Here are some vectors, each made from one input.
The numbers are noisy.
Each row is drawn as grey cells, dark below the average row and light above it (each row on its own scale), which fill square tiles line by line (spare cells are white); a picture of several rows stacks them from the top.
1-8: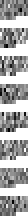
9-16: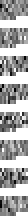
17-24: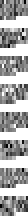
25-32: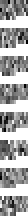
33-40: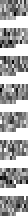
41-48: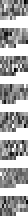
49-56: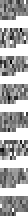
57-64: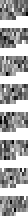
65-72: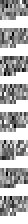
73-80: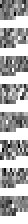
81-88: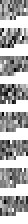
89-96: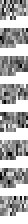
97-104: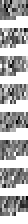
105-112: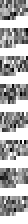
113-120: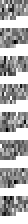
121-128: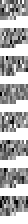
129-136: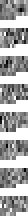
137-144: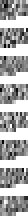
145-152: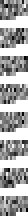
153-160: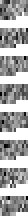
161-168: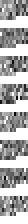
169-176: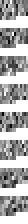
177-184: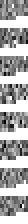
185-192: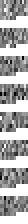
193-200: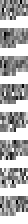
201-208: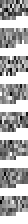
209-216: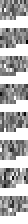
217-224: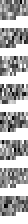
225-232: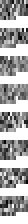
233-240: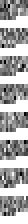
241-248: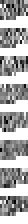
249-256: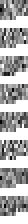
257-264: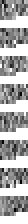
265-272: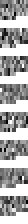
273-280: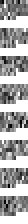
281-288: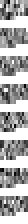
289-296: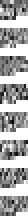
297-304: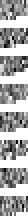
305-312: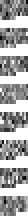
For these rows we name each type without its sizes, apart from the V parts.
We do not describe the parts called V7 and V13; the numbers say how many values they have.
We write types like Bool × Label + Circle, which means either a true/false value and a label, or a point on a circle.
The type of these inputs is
(Bool × Bool × Bool × Bool × V13 + Unit) × Label × V7.
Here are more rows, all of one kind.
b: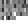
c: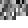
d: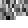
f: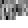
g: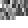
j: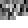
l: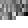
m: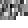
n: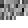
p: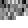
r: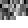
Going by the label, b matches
n and p.
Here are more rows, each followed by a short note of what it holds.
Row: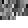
a label, four true/false values, a value of V7 and a value of V13
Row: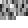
a label, four true/false values, a value of V7 and a value of V13
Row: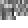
a label and a value of V7
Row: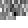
a label and a value of V7
